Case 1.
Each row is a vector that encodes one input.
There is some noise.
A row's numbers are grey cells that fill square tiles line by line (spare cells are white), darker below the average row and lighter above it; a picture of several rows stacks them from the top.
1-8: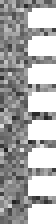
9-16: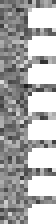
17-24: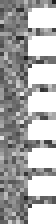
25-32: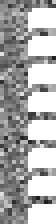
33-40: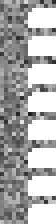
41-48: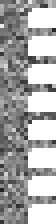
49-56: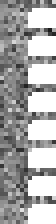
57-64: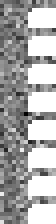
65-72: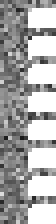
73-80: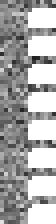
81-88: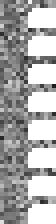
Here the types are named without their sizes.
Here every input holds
a label.
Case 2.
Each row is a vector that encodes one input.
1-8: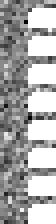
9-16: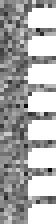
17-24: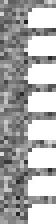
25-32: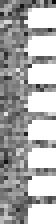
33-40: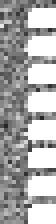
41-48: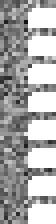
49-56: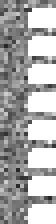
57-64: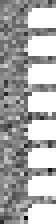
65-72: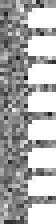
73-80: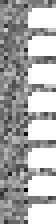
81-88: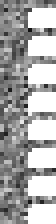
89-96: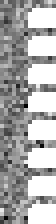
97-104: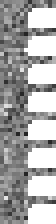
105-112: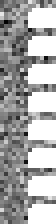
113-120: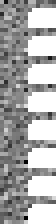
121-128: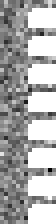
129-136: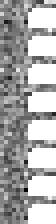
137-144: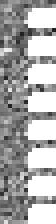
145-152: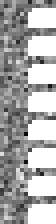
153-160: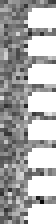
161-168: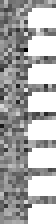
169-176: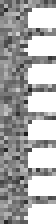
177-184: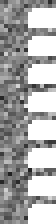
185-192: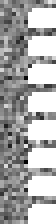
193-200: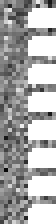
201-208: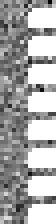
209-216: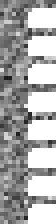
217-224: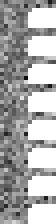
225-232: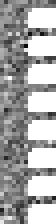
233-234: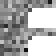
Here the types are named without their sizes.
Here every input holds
a point on a line.
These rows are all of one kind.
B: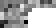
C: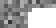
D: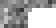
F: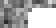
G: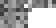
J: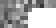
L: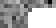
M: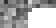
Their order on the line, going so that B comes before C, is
F, B, G, M, D, L, C, J.
